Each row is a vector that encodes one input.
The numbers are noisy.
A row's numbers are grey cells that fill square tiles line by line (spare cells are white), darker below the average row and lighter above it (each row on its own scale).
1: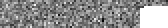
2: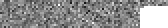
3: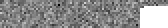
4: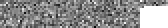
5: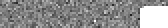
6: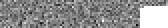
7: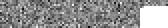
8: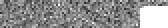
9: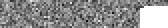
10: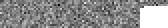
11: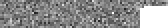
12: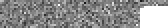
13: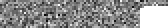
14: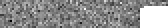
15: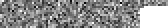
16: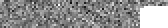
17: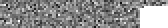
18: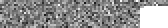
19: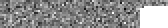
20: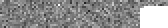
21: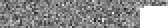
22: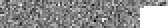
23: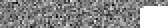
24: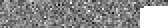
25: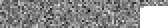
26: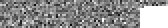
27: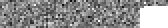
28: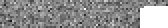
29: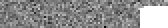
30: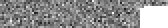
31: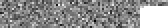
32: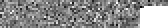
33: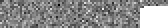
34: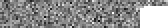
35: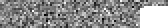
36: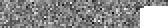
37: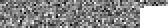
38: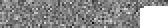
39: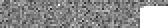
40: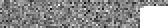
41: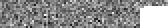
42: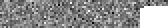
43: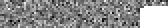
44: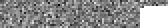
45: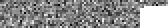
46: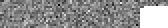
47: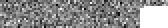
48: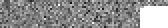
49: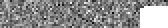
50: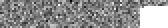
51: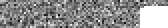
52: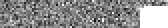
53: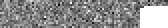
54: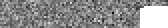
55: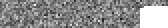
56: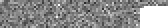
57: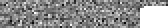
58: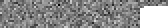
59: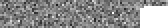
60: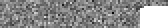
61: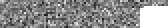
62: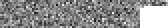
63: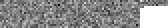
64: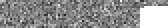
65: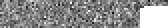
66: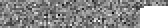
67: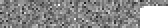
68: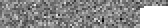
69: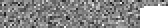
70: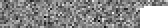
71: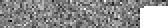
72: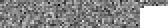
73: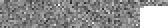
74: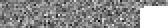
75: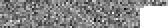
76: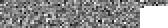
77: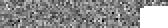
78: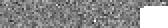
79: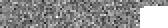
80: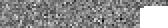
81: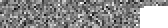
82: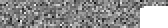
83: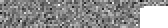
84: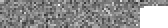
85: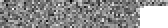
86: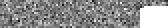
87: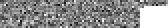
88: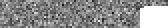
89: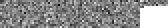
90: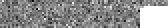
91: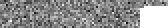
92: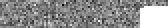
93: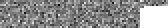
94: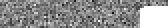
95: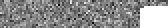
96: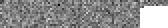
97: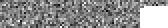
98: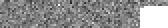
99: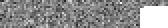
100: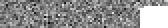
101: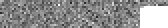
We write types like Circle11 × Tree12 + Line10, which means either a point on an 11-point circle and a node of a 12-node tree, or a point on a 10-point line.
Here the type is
Label6 × (Label6 + Tree7).
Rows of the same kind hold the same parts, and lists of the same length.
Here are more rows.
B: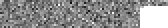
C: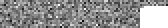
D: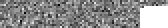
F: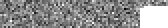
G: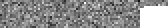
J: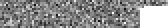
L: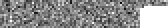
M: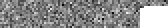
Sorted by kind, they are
B, D, F, J, L, M
C, G

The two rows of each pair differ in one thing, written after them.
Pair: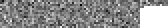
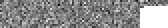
the label
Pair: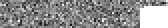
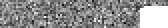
the label
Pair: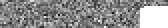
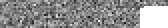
the label
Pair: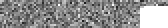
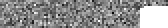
the label
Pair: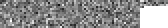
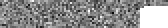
the node of the tree
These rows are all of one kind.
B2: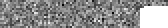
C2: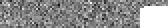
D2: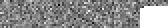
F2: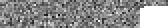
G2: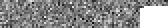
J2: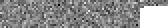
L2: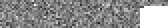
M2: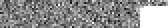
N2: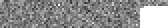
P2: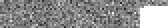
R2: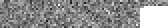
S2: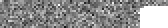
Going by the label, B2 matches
G2 and L2.
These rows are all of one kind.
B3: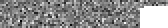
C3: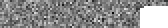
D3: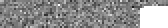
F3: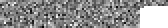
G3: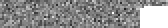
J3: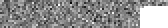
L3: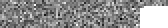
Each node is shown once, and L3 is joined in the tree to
B3.
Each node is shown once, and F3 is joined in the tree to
J3.
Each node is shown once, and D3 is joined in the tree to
B3, C3 and J3.
